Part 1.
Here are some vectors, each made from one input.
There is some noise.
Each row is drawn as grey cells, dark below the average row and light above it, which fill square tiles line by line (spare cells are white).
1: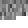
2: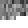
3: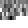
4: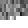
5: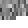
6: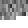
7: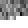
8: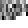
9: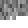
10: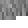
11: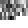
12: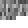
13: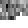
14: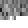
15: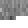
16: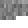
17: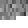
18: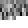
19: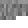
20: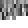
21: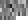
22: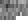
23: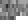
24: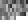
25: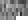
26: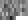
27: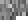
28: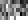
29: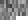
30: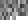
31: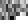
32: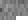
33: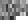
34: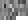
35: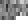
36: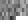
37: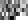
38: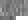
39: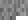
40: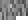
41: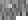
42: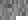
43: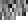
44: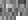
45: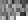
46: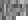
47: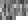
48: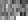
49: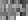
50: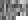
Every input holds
a point on a 5-point line, together with either a fixed value, or three true/false values.
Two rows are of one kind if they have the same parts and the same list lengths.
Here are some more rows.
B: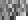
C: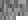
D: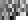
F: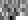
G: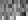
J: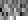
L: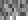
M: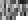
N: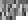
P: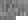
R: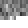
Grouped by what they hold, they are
B, C, D, J, L, N, R
F, G, M, P

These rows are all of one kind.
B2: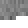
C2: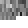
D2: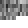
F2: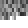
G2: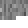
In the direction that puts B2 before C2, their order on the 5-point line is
B2, D2, C2, G2, F2.
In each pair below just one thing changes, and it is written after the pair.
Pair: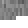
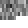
one of the three true/false values
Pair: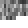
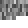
one of the three true/false values
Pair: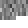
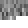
one of the three true/false values
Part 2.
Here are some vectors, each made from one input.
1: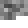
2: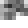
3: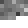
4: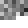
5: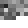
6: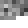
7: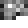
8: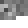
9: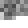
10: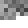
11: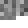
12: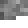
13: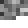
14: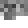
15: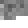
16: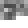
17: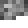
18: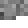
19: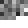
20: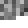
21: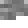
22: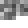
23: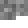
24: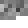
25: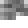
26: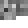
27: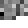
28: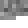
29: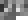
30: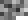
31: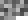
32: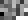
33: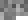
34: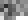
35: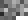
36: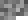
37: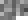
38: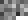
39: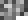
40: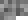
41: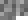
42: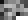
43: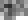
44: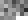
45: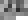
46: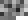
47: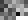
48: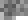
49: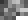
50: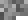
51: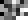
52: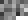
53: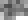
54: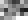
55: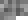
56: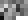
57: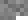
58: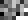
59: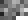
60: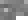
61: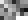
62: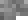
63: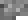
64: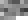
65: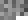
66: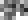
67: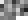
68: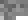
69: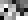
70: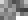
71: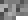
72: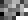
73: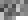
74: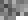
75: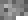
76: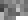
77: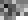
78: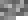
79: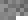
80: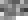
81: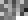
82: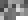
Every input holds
either a point on a 5-point line, or a point on a 9-point line.
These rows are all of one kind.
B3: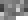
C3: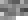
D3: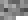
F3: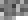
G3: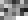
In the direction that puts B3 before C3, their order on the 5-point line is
B3, D3, C3, G3, F3.
